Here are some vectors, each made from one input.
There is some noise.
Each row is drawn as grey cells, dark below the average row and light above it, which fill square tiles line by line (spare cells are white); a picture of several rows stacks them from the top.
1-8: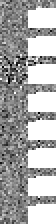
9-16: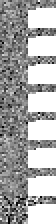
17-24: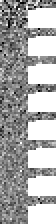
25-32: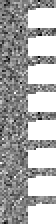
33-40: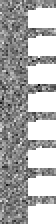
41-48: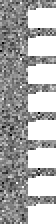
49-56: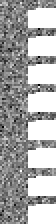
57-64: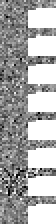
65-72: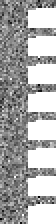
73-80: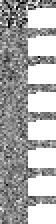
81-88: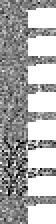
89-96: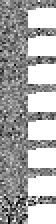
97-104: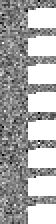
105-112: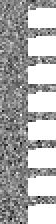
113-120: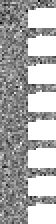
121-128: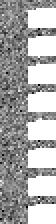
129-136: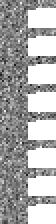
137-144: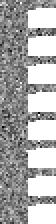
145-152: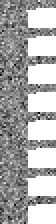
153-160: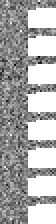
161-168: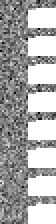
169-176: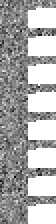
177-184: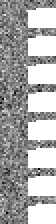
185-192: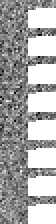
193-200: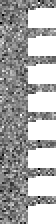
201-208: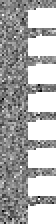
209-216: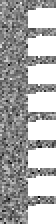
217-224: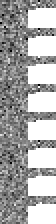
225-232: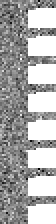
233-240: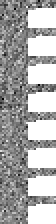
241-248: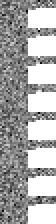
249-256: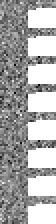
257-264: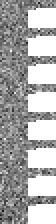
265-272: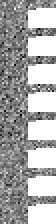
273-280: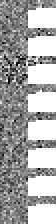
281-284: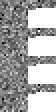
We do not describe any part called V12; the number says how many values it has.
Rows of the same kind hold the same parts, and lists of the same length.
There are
3 kinds of row.
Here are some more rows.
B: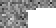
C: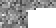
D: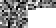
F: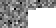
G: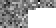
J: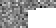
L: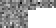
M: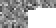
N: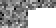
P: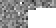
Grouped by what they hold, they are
B, C, J, L, M, P
D
F, G, N

